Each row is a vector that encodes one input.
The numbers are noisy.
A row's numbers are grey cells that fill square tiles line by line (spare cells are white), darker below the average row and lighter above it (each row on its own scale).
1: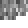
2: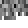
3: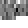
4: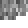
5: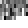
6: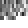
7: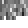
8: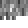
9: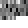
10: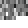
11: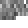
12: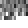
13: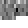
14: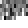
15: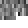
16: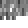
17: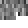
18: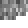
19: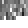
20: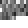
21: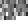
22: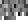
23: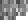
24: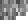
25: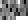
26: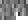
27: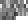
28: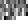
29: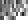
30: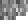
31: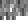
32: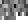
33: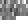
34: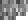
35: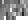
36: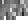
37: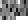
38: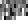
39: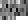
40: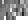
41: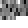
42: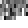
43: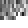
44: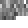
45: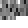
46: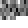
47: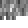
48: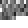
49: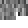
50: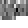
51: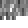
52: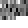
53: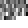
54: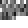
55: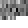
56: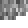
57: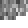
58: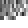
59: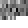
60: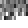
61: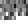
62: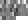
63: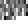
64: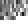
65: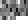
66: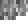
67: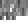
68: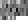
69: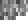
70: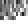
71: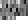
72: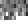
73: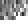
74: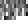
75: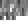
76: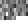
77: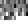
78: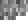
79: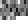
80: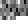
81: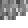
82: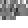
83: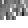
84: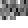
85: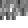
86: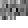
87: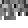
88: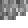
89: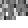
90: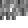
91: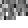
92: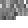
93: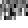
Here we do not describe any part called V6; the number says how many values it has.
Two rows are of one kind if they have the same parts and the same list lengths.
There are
3 kinds of row.
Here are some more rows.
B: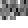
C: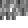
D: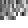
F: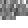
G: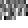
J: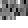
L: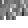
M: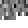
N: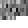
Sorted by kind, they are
B, J, N
C, D, F, L
G, M

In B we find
a point on a 4-point line.
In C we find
three true/false values.
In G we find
a value of V6.
